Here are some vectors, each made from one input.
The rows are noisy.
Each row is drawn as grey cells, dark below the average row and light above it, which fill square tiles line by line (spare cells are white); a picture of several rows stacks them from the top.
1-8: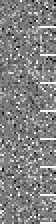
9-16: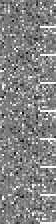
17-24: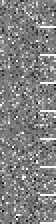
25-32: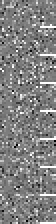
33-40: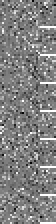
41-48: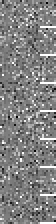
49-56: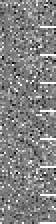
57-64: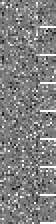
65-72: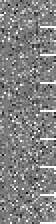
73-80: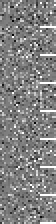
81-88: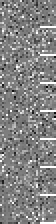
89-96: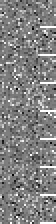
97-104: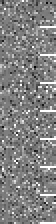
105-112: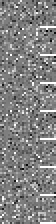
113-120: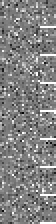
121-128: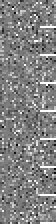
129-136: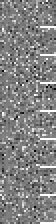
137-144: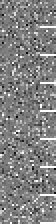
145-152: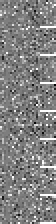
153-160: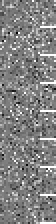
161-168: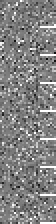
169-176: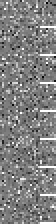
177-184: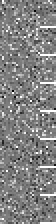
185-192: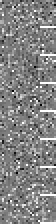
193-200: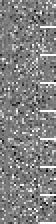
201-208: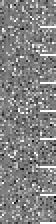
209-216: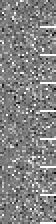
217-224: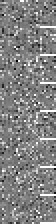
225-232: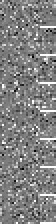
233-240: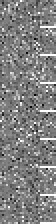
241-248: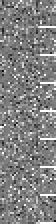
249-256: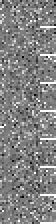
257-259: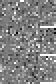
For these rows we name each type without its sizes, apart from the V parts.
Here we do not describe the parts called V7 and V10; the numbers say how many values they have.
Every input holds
four true/false values and a value of V7, together with either a point on a line, or a value of V10.
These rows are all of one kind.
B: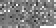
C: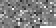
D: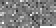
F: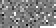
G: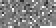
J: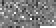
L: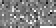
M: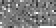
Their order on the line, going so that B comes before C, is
B, C, F, J, G, M, L, D.
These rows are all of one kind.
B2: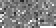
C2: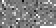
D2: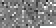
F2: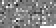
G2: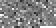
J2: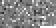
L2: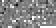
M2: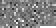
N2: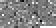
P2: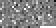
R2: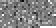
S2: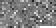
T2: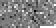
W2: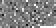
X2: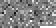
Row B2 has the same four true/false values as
G2, N2, R2 and X2.
